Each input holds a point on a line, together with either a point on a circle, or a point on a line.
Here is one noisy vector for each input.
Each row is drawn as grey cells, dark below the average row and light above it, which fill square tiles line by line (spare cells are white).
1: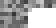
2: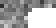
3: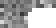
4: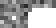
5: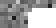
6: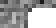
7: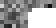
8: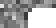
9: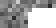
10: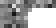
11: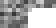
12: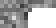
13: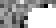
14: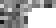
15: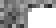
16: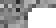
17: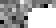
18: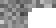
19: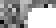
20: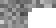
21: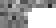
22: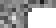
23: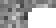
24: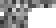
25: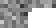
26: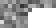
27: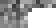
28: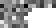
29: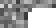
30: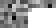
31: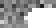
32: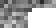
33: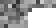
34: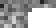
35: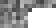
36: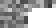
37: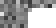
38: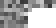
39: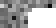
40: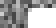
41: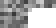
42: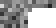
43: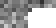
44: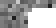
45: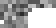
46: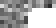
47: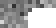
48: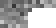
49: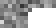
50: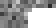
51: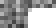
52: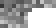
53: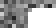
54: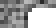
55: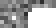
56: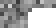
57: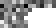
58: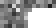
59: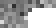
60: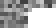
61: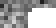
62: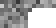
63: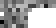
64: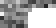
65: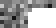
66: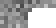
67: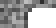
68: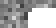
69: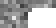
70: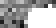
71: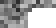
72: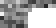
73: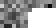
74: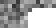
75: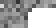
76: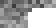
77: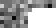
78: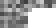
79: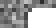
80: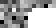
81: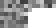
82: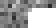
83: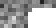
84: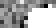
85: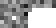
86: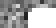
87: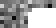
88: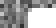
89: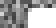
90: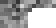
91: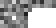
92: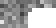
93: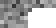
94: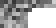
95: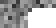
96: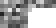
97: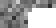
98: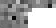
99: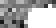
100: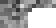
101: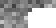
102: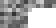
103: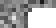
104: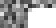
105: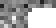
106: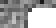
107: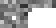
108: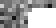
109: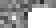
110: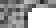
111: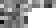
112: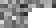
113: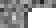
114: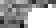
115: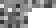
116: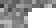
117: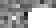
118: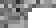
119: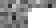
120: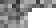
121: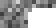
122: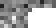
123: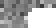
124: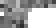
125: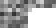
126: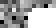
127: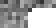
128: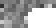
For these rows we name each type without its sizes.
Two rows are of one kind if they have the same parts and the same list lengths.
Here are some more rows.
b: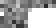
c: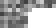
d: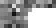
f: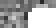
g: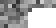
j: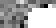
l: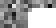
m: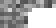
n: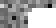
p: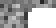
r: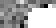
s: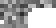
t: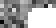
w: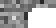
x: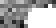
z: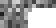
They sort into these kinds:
b, c, d, j, l, m, n, r, t, x, z
f, g, p, s, w

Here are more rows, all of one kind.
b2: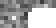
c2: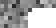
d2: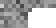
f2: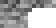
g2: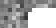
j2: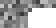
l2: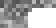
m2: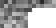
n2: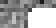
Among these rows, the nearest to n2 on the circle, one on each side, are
b2 and m2.
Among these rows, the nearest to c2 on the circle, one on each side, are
j2 and l2.
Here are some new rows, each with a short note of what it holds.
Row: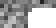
a point on a circle and a point on a line
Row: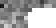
a point on a circle and a point on a line
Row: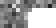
a point on each of two lines
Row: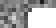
a point on a circle and a point on a line
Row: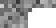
a point on a circle and a point on a line
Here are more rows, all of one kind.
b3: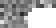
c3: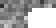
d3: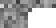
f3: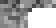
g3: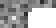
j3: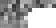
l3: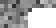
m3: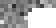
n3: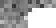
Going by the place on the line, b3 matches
c3 and g3.
